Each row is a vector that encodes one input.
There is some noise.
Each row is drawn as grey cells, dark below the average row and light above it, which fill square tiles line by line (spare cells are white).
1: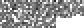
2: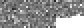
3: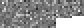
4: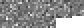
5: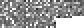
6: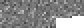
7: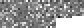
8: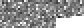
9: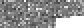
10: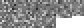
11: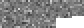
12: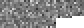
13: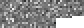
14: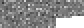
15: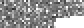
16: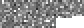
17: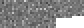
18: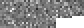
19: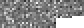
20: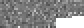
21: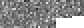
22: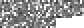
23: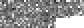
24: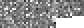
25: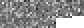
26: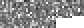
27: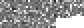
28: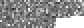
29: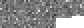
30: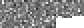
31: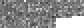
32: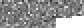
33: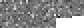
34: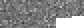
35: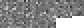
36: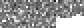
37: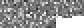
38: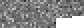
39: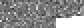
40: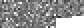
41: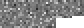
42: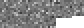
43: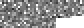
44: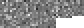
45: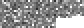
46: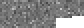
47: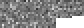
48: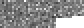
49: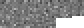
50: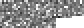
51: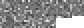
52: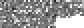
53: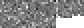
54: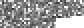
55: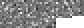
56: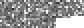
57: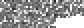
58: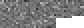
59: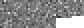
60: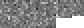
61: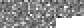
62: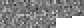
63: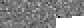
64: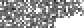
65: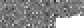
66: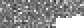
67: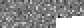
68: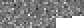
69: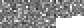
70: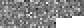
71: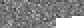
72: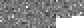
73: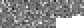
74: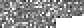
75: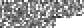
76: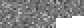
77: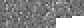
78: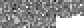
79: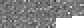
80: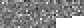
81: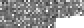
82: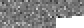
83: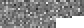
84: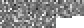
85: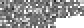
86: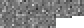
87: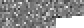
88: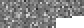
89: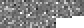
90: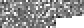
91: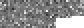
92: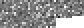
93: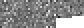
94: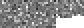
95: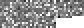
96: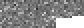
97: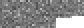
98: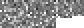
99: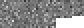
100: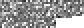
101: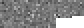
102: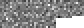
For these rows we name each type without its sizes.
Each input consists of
a node of a tree, together with either a point on a circle, or a fixed value.
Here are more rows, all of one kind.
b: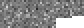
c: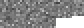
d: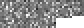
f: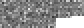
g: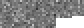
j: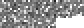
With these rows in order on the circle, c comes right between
b and d.
